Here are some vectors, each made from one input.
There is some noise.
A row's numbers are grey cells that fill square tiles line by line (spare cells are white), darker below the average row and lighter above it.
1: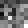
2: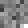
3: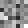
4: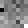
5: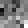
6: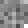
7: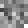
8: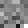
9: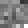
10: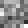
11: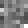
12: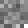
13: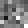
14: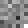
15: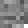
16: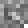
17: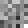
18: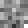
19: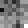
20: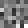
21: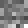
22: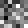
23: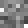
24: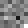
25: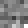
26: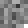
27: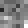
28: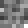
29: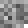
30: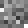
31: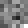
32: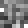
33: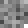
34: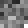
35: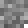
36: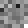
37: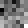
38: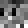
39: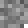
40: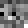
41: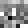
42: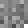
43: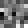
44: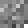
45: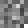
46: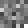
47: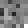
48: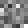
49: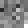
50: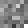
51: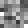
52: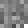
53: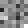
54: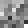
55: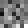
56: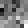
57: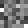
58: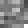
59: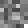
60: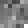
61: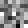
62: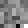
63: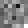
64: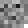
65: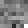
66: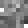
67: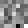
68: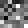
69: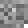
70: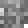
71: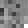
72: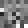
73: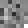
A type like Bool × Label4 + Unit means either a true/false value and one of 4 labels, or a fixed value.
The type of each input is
Bool × Bool × Bool × Bool × Label9.
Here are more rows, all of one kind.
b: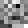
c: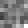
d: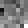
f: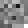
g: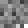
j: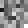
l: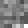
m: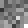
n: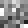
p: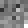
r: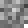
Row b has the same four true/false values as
f, j, m and p.
